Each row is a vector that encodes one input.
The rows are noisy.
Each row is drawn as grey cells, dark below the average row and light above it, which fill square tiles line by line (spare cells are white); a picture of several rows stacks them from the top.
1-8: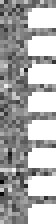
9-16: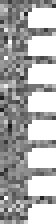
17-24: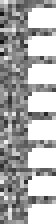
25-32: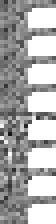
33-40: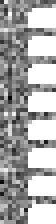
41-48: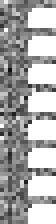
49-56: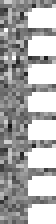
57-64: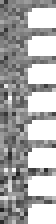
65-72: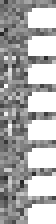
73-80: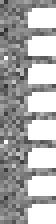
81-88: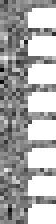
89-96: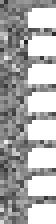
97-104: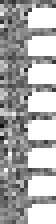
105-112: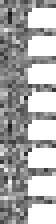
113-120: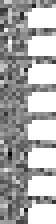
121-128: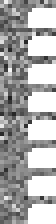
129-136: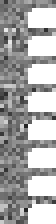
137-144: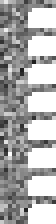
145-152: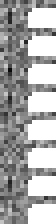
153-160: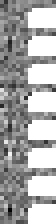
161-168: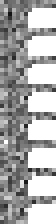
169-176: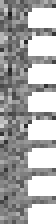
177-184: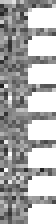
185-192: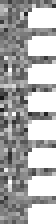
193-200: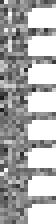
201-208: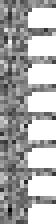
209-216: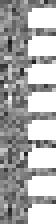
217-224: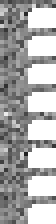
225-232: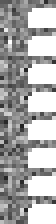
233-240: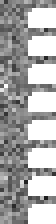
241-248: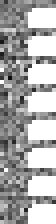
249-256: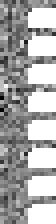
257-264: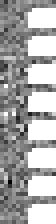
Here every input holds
three true/false values.
